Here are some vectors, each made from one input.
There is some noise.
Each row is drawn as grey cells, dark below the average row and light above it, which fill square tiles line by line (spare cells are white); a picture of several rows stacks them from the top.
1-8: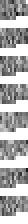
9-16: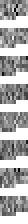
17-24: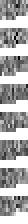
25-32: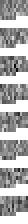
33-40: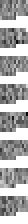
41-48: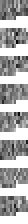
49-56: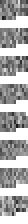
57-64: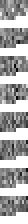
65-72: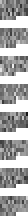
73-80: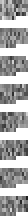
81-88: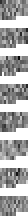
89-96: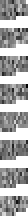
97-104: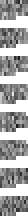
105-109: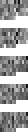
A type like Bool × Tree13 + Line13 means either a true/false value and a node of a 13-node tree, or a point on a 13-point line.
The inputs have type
Bool × Bool × Bool × Bool × Line11.
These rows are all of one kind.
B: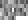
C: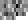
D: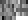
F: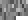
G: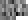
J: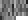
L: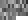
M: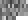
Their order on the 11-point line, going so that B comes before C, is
B, C, M, G, F, D, J, L.
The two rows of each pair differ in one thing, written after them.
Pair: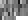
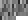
one of the four true/false values
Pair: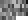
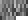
one of the four true/false values
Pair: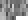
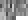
one of the four true/false values
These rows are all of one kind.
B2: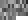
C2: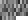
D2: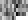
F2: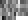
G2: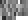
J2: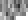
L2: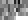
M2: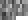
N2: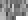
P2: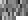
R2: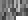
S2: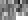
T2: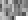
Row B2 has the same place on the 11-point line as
C2 and P2.
